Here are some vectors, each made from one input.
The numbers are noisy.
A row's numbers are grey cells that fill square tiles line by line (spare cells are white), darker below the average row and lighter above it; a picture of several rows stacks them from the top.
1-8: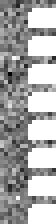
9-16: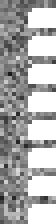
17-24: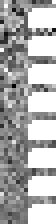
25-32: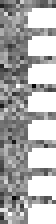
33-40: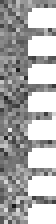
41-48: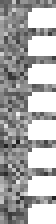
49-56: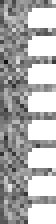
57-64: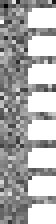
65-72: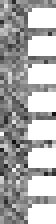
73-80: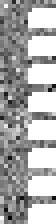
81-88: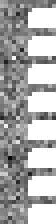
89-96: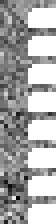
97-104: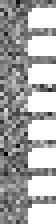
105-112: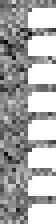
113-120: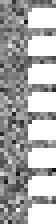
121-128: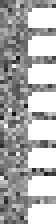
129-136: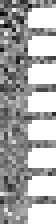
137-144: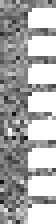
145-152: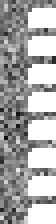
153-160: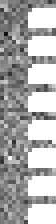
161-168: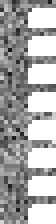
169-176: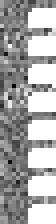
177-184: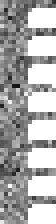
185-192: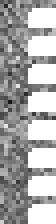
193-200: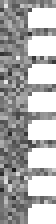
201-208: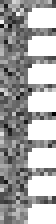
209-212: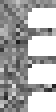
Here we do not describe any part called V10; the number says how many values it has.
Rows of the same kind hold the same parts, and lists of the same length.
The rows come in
2 kinds.
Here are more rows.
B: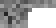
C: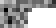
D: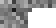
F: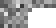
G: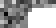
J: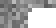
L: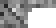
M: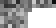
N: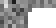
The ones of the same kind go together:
B, D, F, G, J, L, N
C, M

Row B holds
one of 9 labels, a true/false value and a value of V10.
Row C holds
a point on an 11-point line, a true/false value and a value of V10.
